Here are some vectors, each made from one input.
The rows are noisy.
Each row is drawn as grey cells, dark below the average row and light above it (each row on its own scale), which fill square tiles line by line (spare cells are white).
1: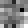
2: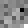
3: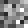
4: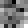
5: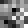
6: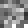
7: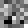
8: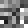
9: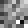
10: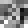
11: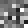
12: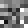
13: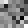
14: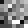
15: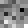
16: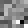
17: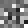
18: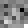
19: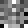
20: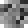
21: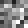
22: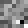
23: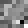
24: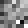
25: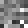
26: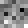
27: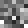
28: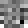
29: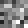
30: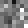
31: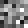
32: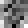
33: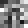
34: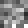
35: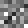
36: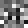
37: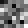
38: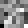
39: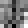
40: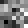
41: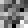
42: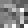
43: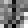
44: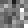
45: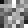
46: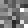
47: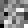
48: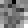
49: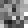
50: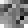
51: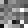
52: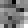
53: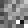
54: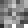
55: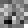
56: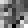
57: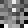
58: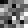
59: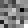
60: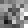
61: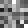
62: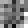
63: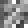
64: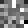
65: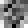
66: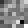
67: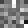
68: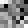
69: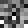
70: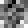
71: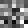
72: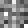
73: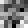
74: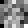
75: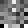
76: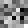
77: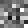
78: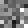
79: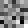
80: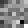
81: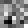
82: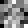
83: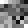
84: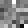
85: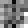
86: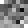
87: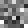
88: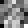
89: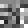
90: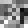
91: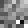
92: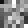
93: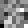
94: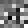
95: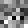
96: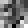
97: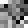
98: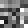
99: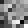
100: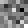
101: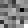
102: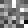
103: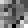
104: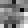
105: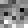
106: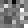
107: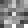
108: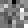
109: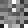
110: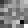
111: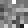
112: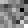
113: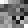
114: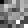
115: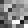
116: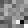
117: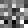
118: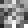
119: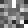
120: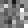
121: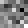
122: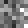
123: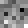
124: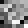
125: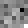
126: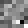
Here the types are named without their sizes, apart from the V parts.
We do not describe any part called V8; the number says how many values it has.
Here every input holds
a point on a circle, together with either a point on a line, or a value of V8.
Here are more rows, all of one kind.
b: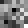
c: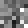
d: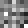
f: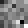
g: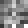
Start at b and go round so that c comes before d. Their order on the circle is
b, c, d, g, f.
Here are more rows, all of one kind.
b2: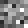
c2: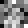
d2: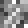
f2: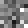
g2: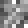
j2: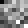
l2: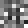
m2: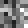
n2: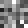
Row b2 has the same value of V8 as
f2 and m2.
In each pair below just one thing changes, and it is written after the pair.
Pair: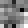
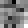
the place on the line
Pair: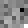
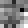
the place on the circle
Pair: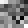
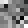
the place on the line
